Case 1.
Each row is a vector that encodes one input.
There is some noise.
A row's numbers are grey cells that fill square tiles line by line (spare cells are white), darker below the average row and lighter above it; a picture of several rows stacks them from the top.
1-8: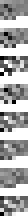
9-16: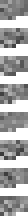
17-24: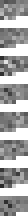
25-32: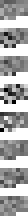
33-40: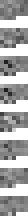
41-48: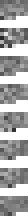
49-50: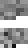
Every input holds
one of 7 labels and a point on a 5-point line.
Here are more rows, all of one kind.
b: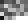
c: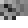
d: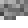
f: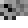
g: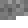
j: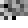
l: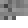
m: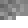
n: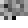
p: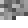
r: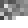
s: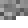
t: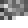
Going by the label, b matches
c, g and t.
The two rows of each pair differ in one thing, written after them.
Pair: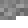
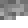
the place on the 5-point line
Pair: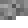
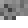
the place on the 5-point line
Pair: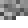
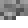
the label
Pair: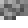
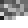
the place on the 5-point line
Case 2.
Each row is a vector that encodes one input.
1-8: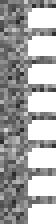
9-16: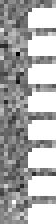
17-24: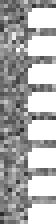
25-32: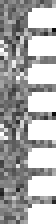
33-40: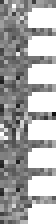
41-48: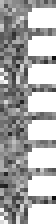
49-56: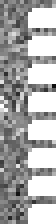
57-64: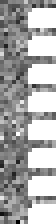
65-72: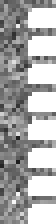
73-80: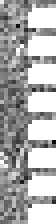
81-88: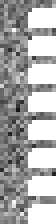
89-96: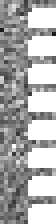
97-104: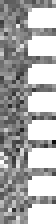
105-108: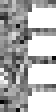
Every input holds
a list of up to two points on an 11-point circle.
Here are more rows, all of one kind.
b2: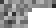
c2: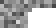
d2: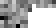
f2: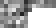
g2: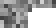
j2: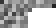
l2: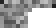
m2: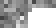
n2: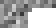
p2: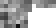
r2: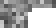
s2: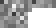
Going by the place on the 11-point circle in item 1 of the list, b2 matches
j2 and n2.
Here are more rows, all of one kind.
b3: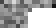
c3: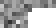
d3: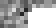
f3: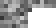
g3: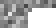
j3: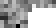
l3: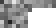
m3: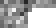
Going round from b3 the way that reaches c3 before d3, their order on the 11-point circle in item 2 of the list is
b3, j3, l3, m3, c3, d3, g3, f3.
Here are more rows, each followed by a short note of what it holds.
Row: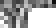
the empty list
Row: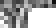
the empty list
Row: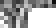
the empty list
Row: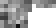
a list of two items
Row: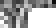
the empty list
